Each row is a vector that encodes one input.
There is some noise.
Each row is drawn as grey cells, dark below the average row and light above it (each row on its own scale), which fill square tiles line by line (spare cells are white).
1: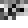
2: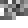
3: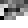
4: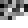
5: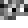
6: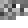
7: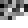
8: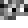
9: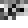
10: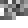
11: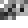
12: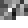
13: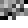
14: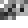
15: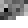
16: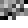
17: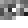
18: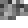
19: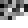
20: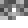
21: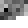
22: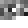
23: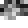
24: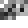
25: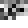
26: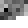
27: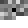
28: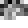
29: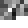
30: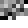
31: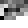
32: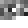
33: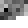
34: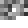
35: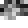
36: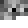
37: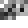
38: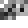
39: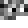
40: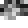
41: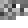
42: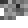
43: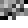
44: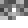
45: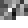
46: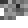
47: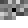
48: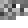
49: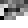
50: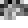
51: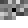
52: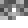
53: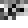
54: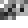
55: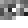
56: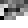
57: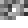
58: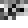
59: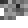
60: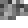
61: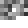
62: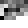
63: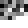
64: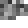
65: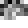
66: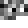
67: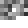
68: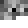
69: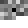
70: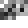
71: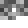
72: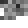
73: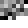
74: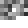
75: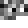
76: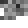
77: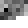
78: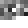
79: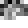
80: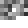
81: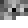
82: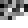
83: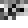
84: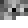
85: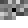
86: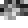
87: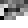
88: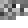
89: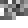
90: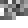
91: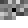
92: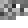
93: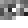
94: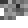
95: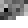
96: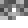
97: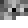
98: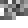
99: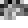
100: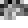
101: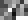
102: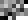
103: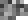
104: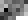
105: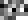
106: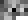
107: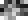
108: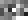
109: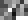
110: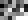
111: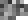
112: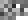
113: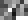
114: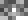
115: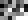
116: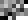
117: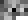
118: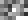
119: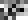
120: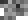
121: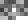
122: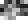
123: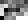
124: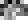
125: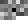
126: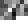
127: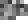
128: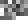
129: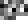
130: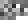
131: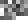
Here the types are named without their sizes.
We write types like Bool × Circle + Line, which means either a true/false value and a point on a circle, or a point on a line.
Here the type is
Circle.
